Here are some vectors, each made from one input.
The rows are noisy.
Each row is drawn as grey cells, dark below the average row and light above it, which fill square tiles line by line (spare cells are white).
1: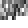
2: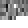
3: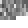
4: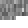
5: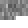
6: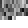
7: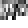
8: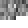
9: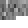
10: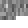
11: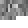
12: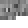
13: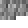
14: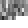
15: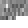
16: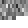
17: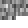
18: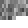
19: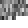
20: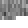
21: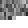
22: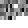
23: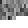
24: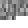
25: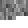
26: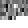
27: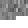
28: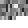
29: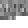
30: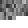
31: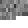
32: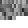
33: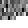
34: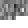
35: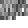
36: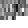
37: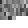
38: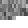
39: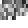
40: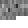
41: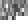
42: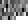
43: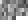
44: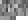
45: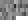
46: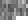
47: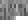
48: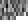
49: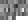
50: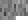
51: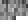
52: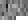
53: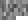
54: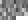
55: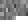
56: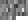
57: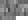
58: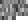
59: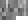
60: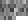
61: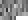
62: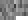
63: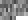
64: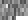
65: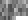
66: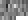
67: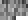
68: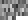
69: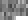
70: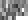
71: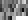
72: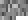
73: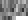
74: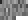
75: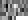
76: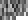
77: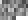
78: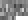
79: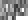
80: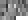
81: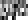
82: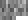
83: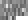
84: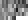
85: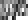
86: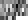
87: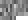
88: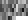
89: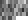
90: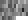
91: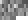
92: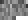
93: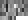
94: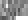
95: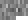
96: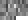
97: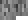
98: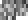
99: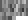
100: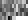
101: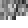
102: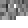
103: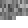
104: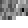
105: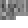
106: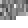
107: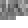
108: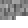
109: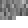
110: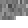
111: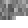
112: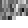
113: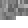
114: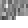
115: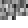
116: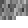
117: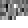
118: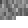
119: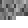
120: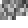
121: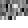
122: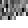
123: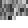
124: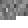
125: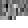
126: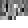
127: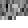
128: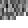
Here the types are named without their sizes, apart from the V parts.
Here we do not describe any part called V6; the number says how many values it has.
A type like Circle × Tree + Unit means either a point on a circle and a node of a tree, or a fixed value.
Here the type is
List(Line × V6).
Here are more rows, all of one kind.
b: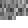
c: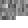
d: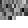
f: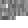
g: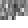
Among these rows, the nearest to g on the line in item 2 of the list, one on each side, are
b and f.
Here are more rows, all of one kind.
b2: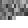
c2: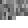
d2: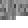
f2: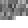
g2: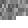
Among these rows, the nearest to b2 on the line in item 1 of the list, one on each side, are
c2 and d2.
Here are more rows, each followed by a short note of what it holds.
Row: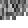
the empty list
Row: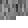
a list of two items
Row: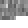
a list of two items
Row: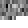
a list of one item
